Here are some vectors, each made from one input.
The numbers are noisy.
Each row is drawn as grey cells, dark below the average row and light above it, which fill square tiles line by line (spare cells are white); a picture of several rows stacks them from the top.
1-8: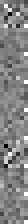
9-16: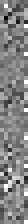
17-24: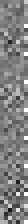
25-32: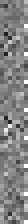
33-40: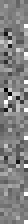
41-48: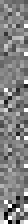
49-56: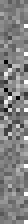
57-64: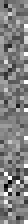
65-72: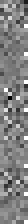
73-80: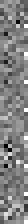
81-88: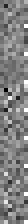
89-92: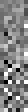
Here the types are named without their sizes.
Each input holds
a true/false value, together with a list of points on a line.
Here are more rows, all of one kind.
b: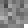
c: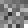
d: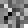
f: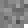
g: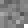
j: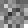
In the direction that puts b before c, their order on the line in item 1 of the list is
j, b, f, g, d, c.
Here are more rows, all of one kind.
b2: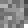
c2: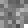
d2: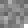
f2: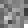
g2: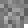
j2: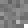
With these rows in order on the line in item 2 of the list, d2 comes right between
b2 and f2.
